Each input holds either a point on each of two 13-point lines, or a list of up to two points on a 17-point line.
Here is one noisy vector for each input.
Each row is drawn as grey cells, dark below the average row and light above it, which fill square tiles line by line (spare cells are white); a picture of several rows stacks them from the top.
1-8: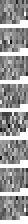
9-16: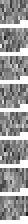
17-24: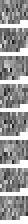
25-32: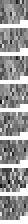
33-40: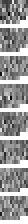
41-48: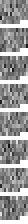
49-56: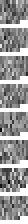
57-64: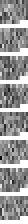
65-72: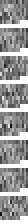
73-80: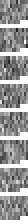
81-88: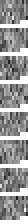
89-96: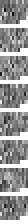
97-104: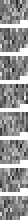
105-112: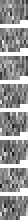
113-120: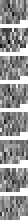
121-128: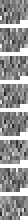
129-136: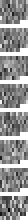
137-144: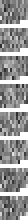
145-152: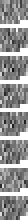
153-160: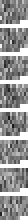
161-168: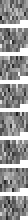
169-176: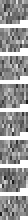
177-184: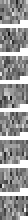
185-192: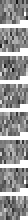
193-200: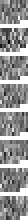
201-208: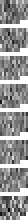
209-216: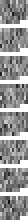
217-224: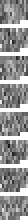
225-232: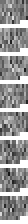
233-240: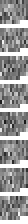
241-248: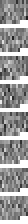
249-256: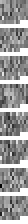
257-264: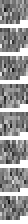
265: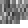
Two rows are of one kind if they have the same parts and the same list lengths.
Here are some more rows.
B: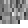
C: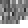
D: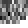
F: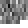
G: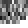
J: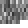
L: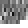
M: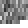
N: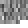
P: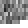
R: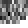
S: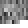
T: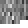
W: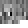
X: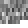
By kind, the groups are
B, N, X
C, F, J, L, M, P
D, G, R
S, T, W

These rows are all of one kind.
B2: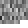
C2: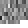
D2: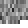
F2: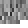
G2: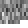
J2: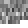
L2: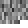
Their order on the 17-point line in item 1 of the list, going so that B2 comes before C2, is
B2, C2, F2, L2, D2, J2, G2.
